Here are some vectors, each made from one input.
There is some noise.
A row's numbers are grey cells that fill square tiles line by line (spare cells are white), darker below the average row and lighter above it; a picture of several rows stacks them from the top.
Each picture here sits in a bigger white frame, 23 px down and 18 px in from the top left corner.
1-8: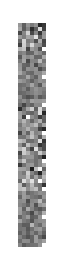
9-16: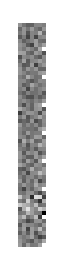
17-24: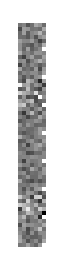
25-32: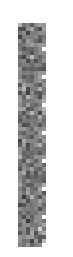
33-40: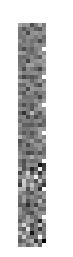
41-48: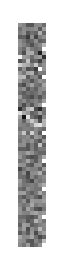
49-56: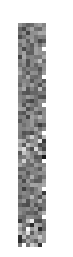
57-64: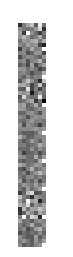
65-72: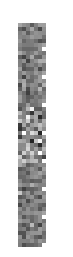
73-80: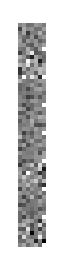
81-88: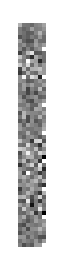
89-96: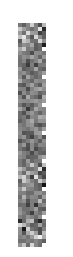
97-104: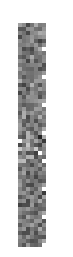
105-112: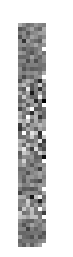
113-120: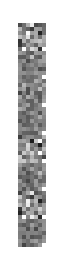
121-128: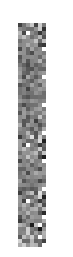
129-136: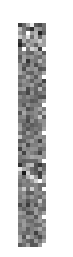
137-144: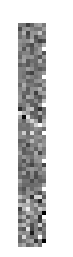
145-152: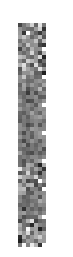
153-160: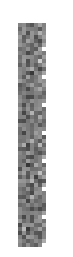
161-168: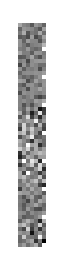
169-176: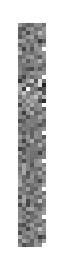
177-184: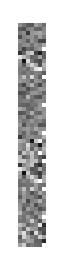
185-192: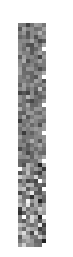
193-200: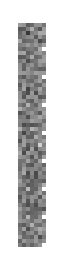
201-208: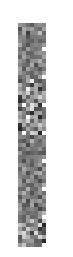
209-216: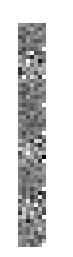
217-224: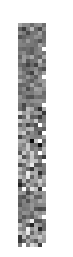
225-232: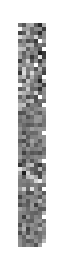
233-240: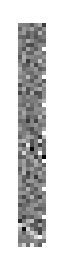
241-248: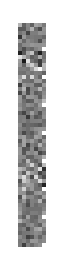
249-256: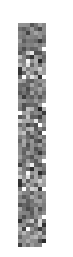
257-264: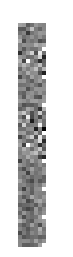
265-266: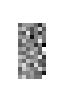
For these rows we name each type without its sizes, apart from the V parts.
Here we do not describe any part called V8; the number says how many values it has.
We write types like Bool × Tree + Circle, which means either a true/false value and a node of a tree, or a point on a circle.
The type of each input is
Label + (Line + Tree) × V8.
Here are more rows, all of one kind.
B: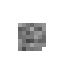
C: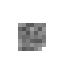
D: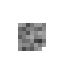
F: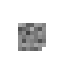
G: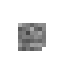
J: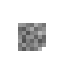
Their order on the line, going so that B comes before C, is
J, B, G, F, C, D.
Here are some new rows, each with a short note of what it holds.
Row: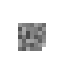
a node of a tree and a value of V8
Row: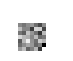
a label
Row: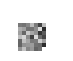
a label
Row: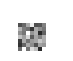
a label
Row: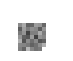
a node of a tree and a value of V8
